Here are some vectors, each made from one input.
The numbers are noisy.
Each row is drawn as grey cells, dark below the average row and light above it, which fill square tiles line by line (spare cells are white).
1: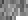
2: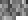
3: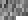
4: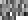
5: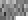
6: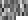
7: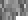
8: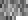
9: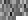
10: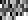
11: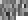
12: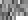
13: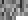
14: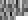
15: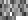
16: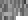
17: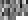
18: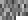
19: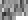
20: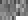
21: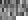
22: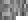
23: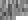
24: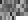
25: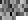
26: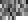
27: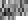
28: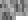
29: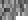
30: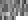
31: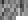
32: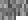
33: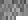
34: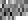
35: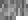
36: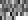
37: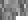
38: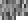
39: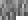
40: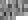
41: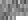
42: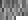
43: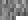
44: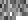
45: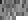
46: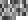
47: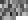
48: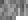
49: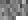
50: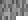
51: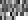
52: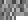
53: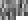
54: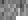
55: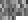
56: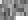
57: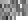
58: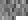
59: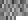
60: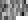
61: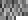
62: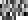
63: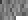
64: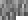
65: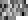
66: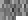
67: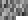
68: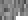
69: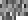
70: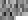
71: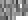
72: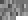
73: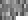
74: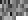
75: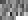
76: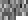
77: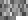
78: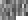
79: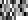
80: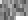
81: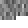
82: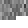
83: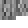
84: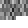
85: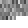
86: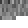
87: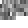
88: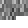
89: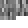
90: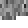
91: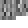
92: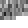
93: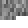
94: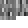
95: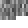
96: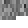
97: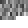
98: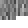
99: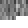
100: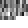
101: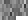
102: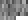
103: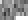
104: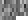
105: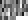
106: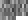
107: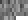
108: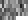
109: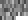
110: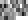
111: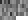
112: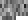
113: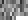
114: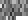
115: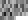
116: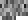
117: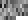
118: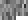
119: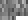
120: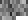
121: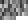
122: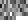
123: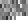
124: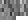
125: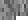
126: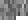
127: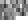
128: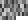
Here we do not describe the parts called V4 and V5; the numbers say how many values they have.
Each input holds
a point on a 6-point circle, together with either a true/false value and a value of V5, or a value of V4.
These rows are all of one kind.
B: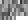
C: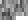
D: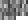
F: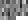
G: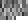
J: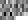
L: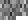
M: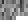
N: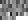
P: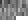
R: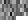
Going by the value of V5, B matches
N and R.
